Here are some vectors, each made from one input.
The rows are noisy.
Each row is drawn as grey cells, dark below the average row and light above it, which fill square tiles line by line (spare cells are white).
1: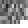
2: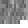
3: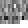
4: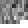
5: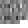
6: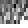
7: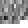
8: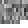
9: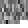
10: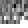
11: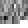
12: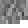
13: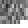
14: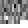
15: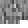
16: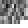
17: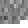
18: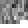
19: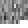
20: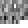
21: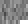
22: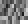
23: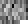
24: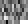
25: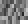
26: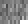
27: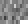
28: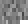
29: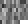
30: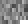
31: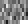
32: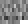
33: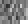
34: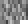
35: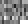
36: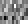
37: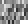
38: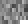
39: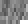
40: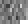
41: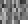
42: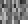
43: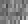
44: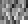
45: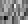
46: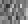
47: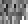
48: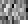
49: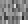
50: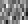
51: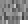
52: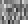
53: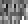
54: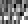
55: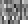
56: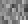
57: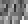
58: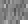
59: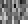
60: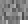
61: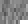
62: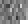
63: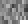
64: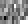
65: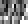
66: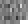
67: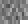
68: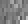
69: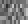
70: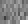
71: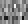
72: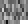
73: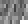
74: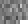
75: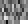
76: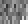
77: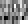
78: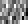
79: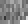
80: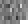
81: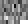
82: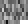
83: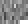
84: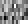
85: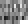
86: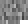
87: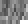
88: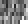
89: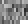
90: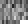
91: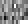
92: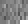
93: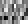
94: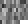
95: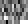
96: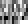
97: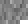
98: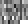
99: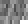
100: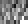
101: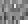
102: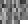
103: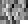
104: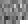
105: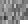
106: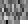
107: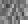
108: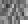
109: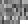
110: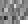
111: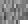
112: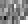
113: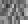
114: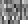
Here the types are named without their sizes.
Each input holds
either a node of a tree, or a list of points on a line.
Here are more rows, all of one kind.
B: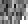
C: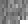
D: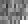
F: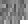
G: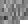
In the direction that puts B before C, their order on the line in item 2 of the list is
G, F, D, B, C.
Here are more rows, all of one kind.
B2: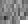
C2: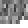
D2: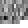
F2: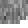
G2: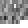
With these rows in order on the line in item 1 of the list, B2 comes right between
D2 and F2.
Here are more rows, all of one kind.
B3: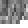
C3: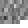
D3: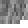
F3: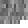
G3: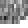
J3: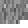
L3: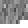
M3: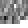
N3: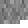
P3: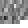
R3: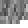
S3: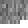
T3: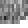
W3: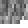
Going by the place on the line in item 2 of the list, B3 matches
C3, M3, P3 and W3.
